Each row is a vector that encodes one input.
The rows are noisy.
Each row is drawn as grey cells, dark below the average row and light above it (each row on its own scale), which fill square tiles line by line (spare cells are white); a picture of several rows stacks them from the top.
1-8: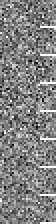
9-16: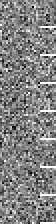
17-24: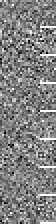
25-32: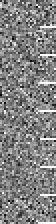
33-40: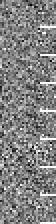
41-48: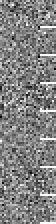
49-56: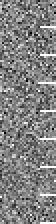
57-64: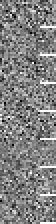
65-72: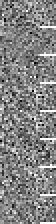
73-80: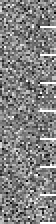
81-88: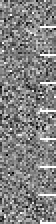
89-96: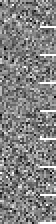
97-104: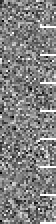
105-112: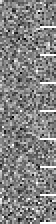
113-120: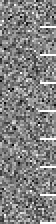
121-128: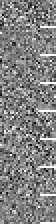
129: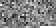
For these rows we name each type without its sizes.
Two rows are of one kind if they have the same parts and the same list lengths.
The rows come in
4 kinds.
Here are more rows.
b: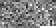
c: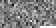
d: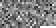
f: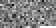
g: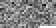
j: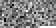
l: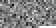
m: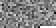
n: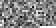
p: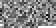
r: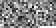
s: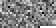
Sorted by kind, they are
b, d
c, g, l, n, p, r
f, j, s
m

